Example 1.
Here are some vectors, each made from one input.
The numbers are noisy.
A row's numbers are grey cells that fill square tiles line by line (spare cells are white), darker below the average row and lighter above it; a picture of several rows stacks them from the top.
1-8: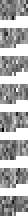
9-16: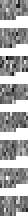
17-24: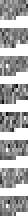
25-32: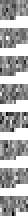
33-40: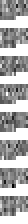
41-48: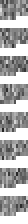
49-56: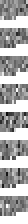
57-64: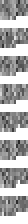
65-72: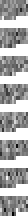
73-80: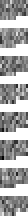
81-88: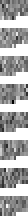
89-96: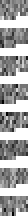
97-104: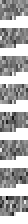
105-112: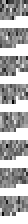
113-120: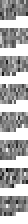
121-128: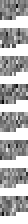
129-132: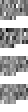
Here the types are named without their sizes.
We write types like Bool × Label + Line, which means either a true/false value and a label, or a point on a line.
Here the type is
Label × Label + Unit.
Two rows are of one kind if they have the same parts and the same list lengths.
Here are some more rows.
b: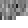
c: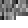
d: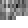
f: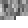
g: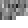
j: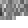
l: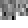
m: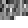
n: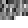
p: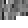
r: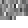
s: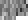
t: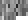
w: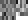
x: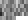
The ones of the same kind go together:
b, c, d, f, g, j, l, p, r, s, t, w, x
m, n

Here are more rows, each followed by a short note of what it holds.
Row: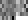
two labels
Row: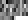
a fixed value
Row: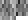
two labels
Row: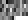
a fixed value
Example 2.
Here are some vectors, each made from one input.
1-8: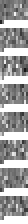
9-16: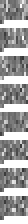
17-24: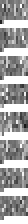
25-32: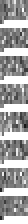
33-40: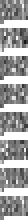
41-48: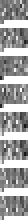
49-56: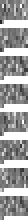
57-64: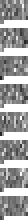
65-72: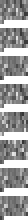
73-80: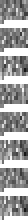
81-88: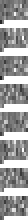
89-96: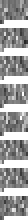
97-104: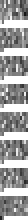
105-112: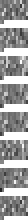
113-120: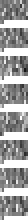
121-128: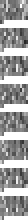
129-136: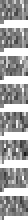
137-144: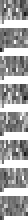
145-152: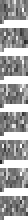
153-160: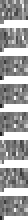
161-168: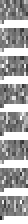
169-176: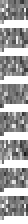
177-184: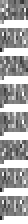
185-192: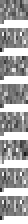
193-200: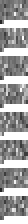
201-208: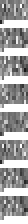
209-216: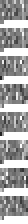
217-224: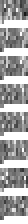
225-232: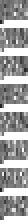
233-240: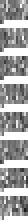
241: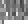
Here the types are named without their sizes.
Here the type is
Bool × Bool × Bool + Line.
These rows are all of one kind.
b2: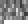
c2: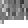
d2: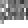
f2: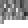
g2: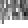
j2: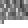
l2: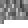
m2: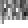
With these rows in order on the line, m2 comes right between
f2 and g2.
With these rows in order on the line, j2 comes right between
c2 and l2.
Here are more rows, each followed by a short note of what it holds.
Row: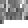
three true/false values
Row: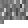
three true/false values
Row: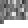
three true/false values
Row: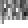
a point on a line
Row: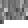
three true/false values
